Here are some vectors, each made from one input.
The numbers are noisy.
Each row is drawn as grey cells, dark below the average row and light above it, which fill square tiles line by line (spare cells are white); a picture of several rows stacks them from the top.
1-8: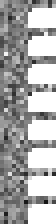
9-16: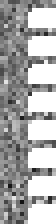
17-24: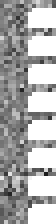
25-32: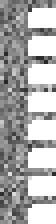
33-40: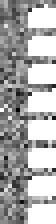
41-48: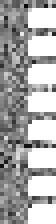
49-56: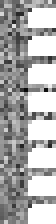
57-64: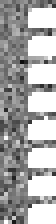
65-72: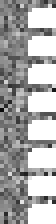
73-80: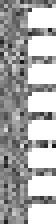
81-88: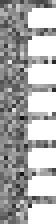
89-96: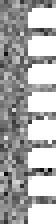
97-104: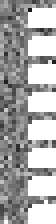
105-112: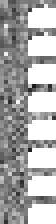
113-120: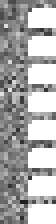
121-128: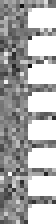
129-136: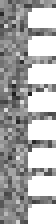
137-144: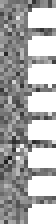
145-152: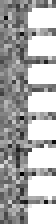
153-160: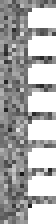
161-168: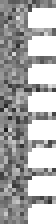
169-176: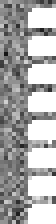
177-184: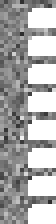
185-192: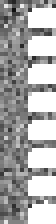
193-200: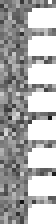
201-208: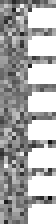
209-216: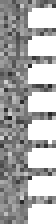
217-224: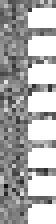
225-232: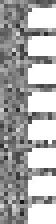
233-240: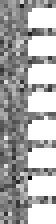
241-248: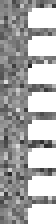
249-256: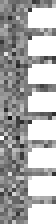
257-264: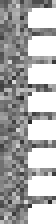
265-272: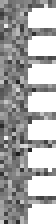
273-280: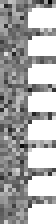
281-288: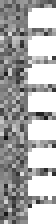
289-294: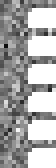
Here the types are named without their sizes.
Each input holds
a label and a point on a line.
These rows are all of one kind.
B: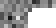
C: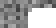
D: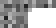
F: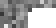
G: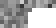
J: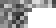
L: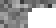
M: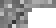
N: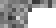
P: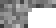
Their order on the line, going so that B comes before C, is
B, N, L, G, M, P, C, J, F, D.
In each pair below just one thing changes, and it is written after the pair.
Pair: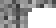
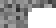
the place on the line
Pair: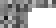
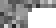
the label
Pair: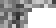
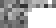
the place on the line
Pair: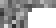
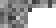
the place on the line
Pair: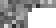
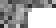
the place on the line
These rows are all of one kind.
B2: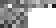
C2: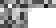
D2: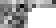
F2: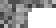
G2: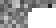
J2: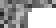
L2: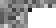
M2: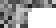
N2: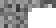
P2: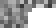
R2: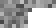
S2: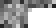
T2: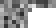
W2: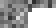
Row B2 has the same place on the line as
J2, N2 and S2.
